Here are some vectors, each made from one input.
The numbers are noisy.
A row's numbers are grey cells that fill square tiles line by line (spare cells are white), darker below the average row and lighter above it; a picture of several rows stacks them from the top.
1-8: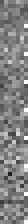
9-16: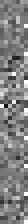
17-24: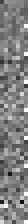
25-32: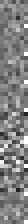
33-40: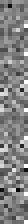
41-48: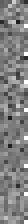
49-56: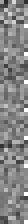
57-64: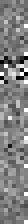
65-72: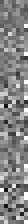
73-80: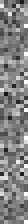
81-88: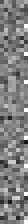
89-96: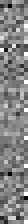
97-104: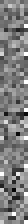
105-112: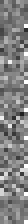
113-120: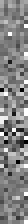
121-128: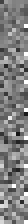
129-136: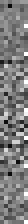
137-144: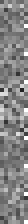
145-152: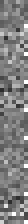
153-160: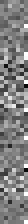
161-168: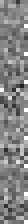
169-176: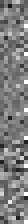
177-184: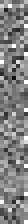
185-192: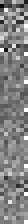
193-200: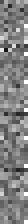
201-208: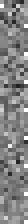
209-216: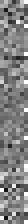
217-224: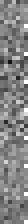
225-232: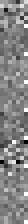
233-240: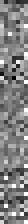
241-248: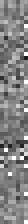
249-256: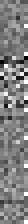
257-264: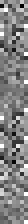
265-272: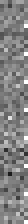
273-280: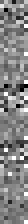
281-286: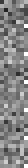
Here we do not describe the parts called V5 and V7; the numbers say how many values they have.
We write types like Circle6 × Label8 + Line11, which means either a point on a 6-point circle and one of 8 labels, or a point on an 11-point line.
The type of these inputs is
Bool × (Line10 + V7) + V5.
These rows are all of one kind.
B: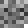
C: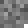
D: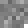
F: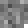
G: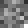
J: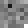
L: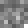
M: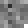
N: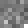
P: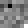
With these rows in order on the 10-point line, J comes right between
B and P.
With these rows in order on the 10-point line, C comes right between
L and N.
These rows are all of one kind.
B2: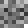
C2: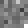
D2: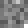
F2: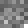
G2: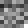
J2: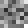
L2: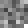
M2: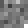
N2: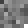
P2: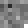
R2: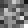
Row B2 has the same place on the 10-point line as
C2 and J2.
